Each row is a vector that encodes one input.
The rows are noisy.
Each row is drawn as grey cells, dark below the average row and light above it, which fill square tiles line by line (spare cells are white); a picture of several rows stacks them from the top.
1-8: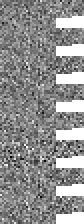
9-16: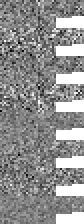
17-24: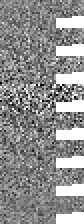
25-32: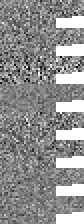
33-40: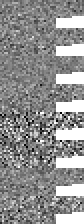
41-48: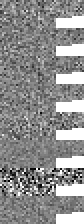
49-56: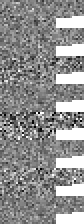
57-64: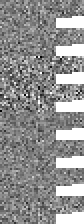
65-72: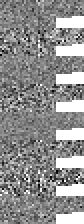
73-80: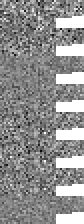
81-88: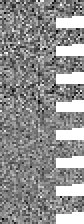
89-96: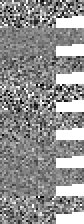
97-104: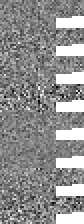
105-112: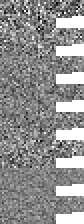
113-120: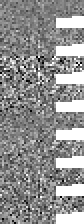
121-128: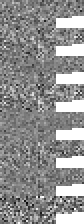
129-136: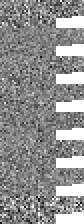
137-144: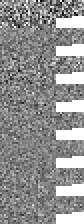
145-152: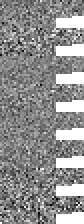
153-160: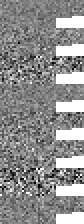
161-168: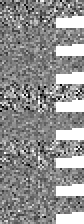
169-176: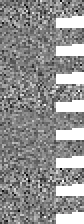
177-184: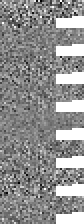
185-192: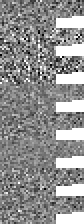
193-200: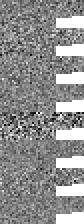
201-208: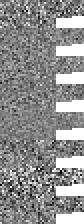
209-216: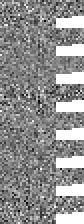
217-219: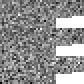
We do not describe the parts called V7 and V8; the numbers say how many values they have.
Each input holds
either a point on a 6-point circle, a value of V7 and a value of V8, or a list of up to three points on a 4-point line.
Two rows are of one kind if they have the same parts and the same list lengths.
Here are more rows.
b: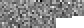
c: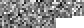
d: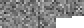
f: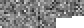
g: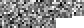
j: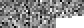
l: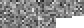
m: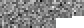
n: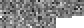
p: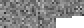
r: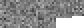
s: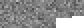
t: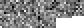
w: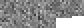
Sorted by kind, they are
b, s, t, w
c, g, m, p, r
d, f
j, l
n

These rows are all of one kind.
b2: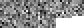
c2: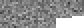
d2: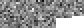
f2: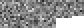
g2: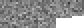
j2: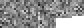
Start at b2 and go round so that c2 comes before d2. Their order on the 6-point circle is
b2, f2, g2, c2, j2, d2.
